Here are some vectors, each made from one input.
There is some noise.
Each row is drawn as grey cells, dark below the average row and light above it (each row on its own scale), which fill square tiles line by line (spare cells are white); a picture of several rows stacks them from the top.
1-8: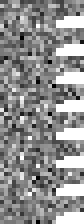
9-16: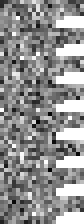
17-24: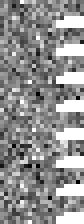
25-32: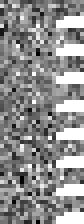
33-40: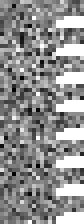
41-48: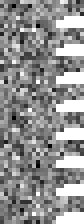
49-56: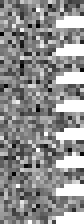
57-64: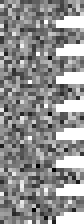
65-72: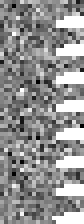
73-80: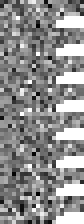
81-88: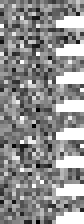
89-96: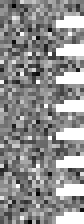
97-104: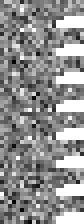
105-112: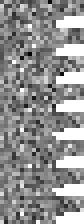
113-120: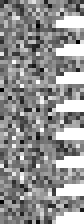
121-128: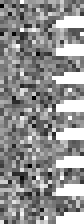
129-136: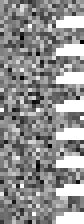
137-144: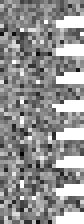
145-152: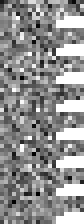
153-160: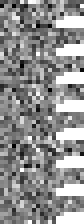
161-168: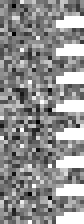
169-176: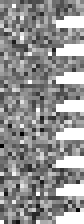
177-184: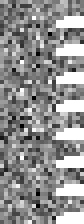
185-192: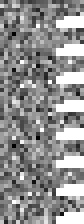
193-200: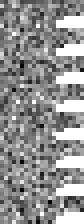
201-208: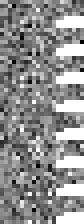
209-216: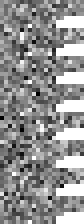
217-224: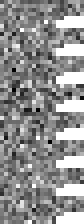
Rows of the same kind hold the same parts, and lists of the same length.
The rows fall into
3 kinds.
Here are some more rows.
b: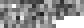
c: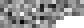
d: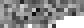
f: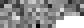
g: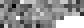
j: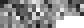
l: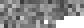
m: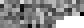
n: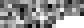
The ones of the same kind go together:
b, d, l
c
f, g, j, m, n

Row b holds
one of 12 labels and a true/false value.
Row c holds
a fixed value.
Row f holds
a point on a 16-point circle.
